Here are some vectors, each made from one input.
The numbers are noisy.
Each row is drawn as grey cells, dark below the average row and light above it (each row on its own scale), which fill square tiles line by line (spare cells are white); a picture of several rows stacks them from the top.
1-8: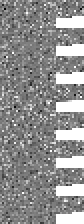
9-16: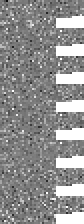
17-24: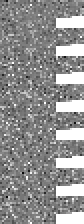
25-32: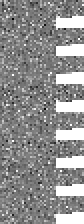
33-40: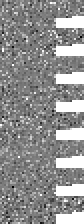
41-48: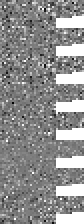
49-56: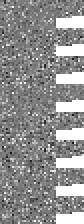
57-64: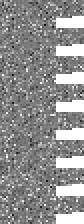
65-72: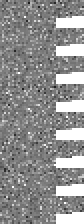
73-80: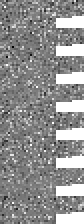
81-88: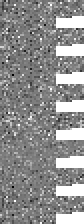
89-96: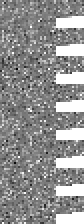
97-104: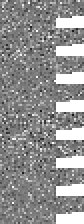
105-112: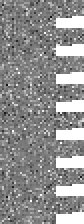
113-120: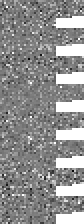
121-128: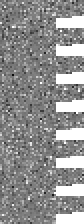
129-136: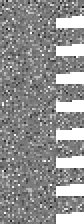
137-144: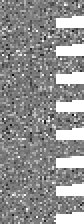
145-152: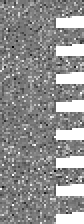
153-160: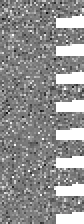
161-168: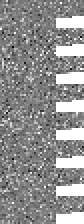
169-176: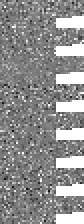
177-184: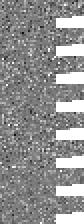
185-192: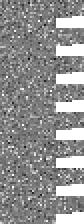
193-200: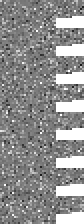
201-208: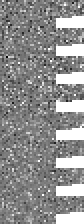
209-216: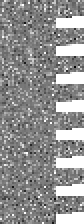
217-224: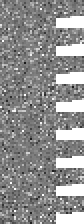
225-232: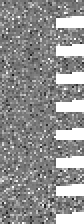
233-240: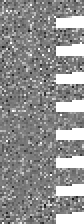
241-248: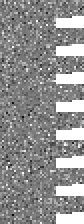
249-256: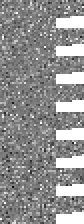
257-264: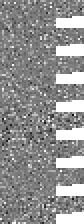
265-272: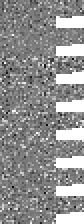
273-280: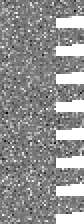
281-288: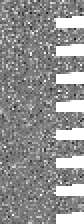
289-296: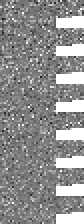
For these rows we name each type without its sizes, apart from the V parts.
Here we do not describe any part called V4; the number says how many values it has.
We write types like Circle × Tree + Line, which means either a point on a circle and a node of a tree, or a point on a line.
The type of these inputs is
Bool × Circle + V4.
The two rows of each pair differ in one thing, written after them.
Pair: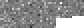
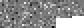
the place on the circle
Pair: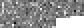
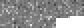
the place on the circle
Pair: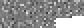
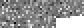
the true/false value
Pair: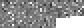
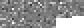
the true/false value
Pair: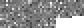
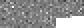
the true/false value
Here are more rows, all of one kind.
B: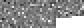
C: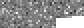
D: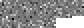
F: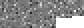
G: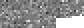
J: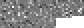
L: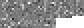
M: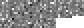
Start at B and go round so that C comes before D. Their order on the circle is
B, J, L, M, C, G, D, F.
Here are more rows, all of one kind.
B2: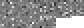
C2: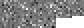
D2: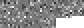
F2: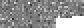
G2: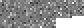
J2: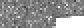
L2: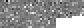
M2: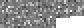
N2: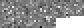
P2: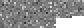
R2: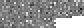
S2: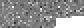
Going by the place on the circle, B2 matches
F2, N2 and S2.
